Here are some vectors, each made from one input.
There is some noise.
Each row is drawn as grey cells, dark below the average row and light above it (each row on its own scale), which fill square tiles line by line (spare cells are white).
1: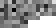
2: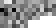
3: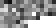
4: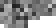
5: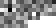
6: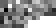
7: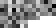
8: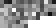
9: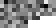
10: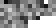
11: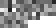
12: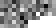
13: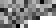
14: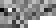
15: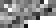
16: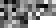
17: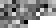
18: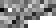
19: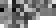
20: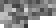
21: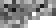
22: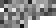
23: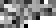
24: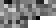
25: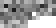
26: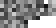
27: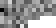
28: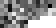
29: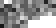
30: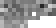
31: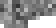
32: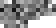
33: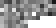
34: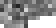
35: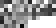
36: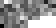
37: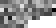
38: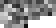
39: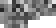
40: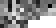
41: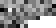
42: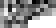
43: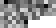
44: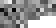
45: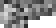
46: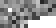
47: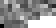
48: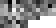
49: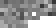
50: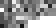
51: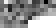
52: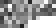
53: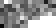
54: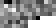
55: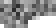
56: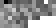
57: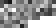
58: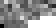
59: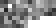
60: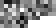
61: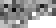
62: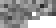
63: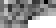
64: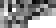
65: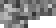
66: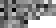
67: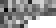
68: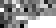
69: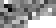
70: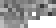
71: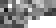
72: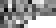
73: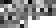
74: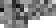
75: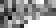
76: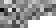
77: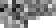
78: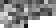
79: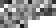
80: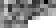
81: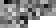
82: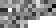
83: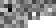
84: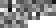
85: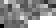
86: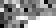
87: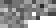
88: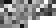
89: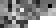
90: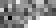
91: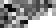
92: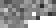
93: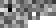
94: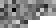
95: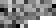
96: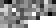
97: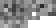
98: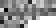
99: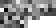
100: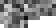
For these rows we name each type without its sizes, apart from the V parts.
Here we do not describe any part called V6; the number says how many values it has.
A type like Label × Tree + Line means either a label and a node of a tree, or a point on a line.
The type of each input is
Label × (Tree × V6 + Unit).
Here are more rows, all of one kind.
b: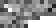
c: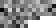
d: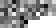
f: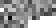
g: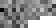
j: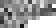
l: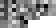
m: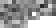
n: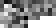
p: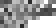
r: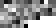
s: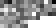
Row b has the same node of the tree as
n and s.
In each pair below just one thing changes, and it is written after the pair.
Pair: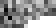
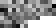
the label
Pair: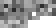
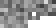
the node of the tree
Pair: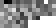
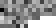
the label
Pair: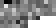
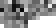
the label
